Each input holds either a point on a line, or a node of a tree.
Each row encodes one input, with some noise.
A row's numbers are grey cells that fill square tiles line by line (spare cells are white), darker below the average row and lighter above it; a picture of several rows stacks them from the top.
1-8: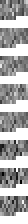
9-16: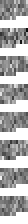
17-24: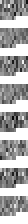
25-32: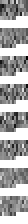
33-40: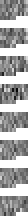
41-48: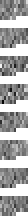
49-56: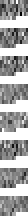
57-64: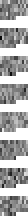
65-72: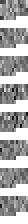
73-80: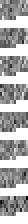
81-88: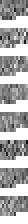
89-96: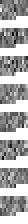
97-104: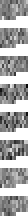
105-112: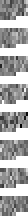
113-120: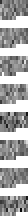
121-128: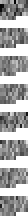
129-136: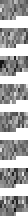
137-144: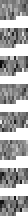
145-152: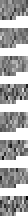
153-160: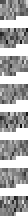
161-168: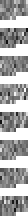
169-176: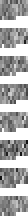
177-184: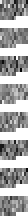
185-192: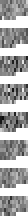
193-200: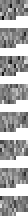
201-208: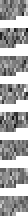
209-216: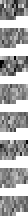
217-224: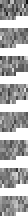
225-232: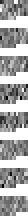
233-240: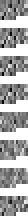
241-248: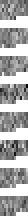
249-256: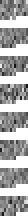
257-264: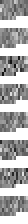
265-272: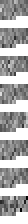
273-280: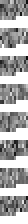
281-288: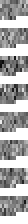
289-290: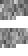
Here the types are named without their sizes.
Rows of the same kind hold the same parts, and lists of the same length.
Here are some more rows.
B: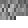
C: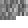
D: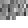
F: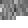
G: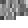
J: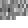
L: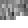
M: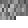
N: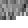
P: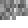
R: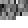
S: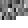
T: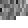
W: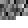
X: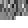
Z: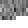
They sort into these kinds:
B, C, D, F, G, J, L, M, N, P, S, T, Z
R, W, X

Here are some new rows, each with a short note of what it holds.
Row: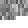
a node of a tree
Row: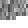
a node of a tree
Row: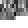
a point on a line
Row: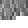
a node of a tree
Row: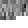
a node of a tree
